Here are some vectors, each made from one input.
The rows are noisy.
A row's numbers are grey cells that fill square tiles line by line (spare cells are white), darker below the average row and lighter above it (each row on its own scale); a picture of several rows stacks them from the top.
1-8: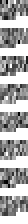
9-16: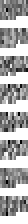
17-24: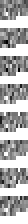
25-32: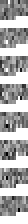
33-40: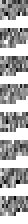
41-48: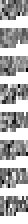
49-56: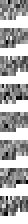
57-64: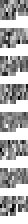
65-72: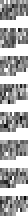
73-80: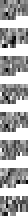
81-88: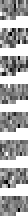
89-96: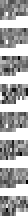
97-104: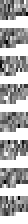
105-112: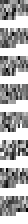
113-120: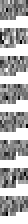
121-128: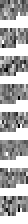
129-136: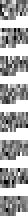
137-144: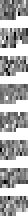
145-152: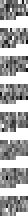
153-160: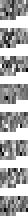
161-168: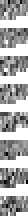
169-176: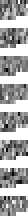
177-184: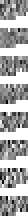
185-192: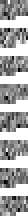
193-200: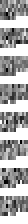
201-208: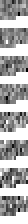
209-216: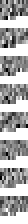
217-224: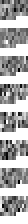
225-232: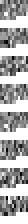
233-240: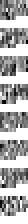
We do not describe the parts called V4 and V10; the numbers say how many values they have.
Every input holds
a true/false value, together with either one of 6 labels, or a value of V4 and a value of V10.
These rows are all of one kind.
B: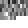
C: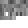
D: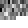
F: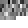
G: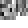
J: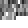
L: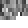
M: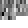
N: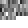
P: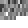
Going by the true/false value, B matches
D, F and P.
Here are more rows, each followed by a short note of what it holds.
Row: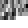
a true/false value, a value of V4 and a value of V10
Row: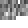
one of 6 labels and a true/false value
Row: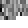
one of 6 labels and a true/false value
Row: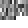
a true/false value, a value of V4 and a value of V10
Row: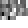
one of 6 labels and a true/false value
